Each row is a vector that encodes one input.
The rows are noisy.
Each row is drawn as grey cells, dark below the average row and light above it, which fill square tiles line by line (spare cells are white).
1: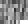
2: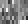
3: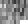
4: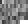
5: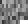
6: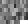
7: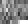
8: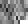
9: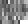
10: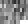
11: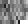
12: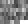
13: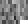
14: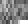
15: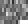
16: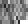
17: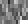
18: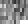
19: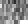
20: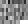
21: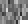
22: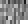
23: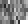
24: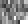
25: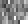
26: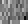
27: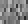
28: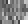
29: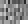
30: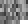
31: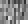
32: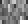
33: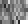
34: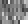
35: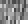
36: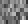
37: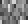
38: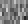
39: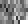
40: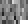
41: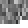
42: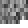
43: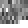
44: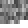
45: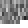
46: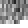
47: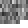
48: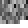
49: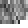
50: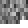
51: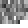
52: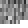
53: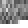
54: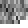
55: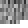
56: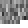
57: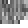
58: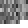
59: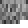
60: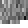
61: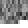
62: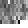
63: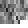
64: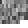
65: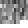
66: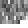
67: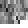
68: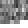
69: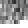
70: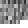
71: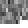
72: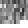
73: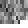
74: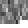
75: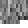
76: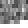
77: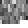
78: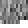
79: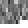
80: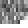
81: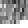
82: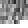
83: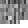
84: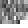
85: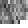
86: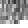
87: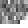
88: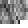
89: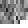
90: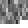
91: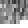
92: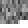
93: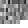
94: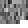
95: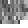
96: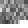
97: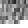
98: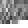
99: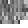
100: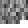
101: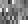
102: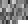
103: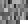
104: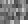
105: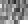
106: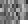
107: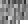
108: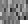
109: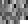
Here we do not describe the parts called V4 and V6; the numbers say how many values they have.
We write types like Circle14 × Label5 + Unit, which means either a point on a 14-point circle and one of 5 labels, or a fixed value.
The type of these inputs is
Bool × Line5 + V4 × V6.
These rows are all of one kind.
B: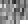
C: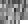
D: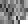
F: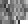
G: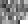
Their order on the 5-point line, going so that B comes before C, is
G, B, C, F, D.
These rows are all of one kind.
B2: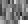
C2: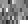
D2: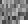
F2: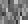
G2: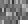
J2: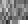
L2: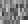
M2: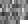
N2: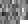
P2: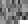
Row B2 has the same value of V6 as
F2, G2 and P2.
